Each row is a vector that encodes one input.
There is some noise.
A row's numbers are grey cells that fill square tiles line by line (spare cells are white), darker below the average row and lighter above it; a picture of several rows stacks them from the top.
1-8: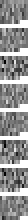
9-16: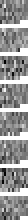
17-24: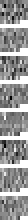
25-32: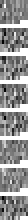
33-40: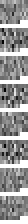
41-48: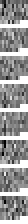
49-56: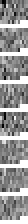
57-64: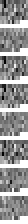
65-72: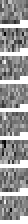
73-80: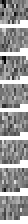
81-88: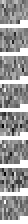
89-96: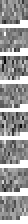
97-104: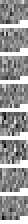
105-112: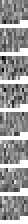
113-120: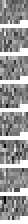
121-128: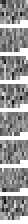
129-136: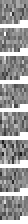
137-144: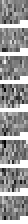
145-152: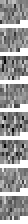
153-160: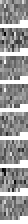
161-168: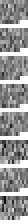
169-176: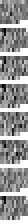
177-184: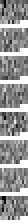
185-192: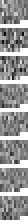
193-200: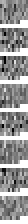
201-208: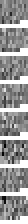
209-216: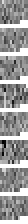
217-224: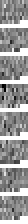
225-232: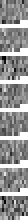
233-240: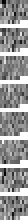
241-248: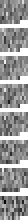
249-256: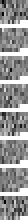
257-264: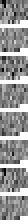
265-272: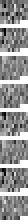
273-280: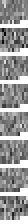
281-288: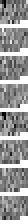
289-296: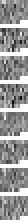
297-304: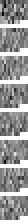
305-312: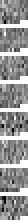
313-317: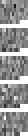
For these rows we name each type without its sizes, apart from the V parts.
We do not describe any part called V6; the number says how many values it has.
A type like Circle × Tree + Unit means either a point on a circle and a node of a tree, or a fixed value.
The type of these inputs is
Bool × Bool × Bool × Bool × V6 × V6 + Circle × Line.
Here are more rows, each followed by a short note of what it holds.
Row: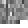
four true/false values and two values of V6
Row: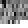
a point on a circle and a point on a line
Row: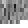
four true/false values and two values of V6
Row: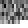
a point on a circle and a point on a line
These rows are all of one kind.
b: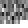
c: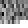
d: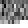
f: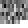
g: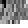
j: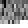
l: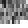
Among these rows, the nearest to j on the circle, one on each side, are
d and g.
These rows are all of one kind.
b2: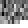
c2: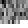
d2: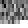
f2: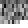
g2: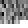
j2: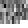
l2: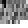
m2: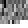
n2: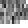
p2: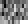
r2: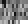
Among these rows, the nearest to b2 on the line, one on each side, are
d2 and p2.
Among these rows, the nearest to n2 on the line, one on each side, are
j2 and m2.
